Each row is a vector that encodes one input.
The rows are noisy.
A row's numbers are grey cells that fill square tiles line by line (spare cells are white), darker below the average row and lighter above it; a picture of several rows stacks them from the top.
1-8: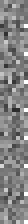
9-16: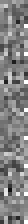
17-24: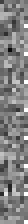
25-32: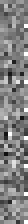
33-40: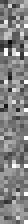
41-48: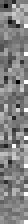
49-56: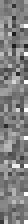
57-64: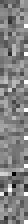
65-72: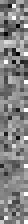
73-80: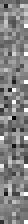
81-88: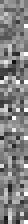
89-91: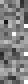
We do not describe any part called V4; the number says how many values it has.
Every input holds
a point on a 6-point line, together with either a point on a 6-point line, or a value of V4.
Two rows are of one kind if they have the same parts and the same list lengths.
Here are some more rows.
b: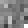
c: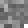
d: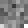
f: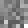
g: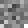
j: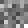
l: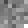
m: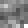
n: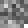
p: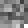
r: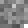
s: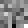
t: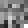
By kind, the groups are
b, c, f, g, j, m, r, s, t
d, l, n, p

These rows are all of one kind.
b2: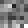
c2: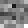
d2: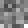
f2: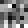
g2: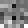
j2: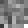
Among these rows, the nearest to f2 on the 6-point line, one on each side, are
b2 and j2.
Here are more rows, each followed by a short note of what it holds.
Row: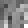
a point on a 6-point line and a value of V4
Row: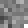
a point on each of two 6-point lines
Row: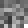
a point on a 6-point line and a value of V4
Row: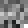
a point on a 6-point line and a value of V4
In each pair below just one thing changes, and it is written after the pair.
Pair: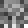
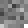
the place on the 6-point line
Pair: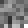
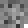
the place on the 6-point line
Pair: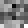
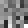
the place on the 6-point line
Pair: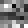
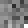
the value of V4
